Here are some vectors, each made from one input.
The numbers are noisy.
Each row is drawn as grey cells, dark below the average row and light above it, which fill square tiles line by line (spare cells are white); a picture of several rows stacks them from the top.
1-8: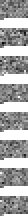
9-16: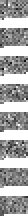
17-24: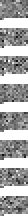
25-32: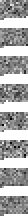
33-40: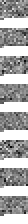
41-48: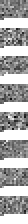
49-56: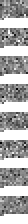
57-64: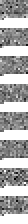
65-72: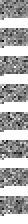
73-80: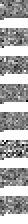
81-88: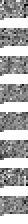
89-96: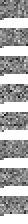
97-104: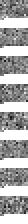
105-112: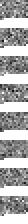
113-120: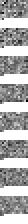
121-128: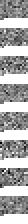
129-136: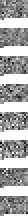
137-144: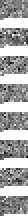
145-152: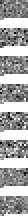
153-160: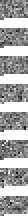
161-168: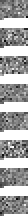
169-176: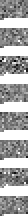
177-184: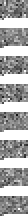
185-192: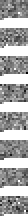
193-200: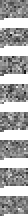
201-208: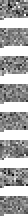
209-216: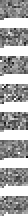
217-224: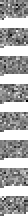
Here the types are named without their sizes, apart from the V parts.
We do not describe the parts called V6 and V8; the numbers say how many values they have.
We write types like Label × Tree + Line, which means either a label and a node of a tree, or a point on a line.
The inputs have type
(Bool × Bool × Bool × Bool + V6) × V8 + List(Line).
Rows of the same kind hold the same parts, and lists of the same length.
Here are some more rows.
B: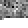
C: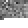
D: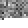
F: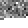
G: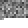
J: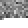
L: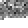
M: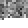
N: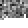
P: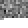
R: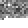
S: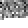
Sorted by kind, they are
B, J
C, G, P
D, M
F, N
L, R
S

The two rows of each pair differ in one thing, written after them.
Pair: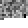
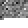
the value of V8
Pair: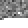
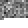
the value of V8
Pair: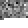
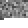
one of the four true/false values
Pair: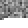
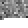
one of the four true/false values
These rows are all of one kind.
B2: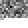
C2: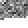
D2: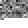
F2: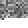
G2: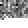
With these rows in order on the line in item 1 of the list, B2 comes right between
D2 and G2.
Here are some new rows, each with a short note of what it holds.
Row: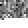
a list of three items
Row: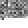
a list of two items
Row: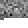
four true/false values and a value of V8
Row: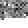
a list of two items
